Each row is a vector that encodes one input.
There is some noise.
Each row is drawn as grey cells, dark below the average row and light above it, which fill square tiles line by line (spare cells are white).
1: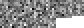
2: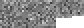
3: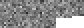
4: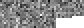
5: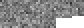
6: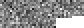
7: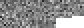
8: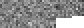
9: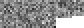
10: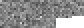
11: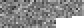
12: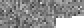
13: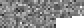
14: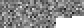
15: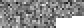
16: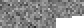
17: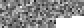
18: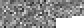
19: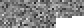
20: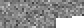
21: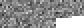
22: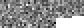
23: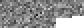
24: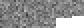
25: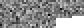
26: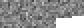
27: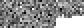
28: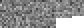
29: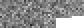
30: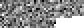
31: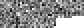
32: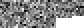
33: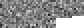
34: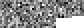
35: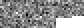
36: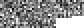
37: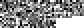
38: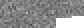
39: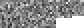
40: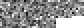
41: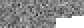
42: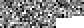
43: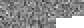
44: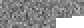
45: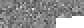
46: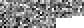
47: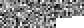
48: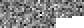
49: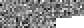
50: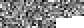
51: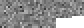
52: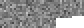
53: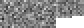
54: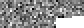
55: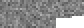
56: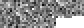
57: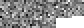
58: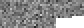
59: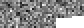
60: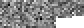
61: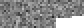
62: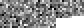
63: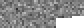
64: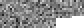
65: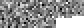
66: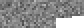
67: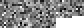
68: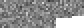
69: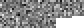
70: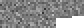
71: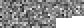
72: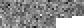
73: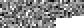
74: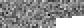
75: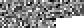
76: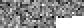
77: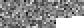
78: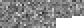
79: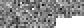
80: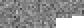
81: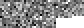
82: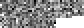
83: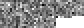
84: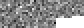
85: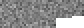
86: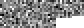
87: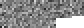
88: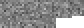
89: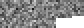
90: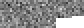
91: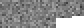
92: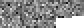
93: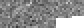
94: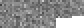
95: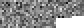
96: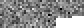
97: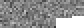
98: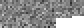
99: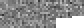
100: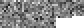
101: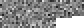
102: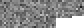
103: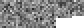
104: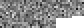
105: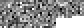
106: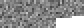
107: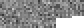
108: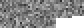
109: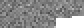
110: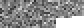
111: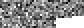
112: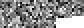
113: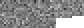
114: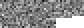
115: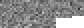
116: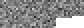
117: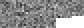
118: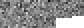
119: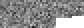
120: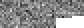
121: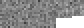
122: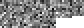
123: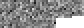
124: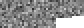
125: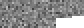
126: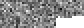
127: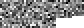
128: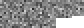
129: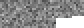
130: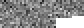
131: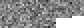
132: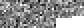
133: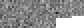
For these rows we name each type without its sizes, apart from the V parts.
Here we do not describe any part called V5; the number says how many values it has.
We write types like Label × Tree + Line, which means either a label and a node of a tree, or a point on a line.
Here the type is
List(Bool × V5).
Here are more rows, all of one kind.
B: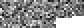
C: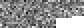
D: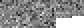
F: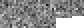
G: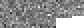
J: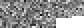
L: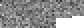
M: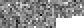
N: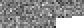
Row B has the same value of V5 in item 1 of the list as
C and N.
